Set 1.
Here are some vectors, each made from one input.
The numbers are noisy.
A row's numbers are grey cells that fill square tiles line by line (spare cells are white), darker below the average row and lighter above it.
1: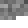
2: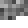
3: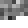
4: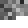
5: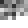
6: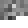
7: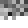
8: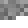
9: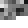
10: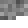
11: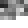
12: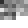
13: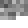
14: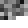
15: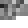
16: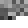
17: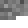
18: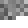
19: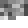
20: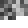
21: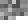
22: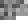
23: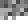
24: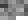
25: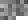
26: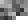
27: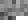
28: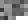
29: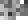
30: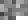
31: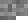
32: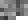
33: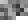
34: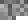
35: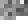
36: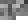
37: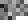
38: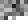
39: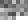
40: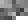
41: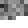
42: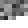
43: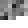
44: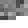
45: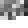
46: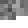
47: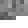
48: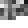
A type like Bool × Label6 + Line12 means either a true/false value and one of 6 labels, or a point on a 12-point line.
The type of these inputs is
Line7.
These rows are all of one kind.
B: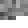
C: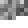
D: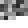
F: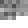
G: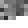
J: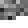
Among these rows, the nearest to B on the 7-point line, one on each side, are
F and J.
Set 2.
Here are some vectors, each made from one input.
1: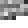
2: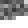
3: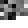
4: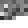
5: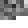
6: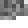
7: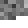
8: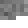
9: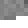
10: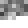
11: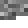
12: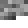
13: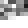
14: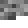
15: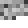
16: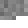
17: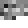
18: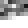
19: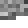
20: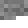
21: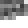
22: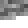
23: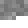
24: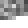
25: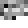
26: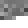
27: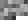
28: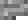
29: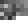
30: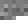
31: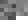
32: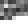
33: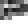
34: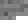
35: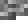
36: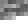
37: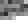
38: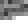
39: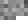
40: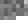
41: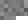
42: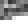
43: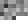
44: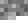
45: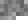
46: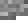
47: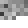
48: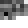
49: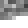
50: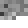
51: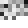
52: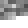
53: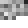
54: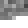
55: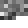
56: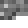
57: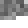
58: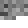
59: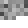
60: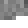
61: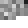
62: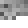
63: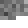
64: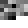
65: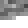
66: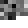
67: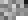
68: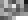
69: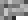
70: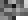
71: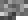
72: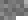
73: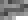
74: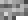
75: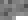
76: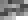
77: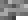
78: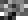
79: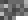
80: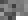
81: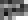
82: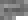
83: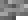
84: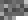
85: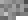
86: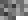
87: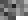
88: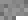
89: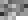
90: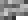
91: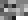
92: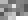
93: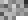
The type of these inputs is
Line11.
